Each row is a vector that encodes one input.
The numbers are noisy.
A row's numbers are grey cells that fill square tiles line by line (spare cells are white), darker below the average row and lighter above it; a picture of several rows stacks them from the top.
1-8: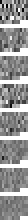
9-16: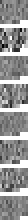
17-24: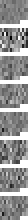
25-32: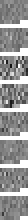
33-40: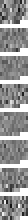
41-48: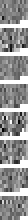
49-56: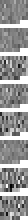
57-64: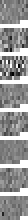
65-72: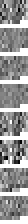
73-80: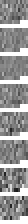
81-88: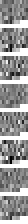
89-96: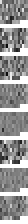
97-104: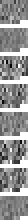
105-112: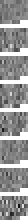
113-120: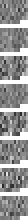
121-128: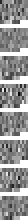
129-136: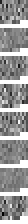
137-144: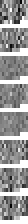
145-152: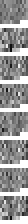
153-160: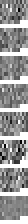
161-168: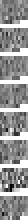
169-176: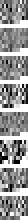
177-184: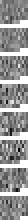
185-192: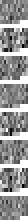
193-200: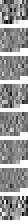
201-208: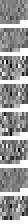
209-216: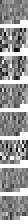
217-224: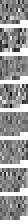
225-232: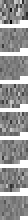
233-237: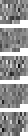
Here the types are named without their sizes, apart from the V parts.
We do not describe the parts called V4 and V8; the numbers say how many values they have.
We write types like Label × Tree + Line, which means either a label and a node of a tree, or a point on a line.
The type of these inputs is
Bool × V4 + Line × (Line + V8).
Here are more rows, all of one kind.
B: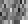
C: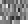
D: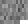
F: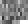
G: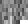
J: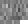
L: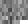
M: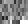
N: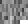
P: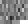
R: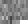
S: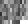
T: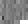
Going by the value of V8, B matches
F, J, N and R.
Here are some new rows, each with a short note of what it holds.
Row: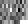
a point on each of two lines
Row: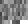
a point on a line and a value of V8
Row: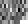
a point on each of two lines
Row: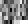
a point on each of two lines
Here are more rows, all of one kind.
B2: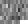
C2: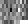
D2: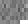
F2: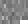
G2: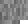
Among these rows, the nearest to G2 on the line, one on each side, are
D2 and F2.
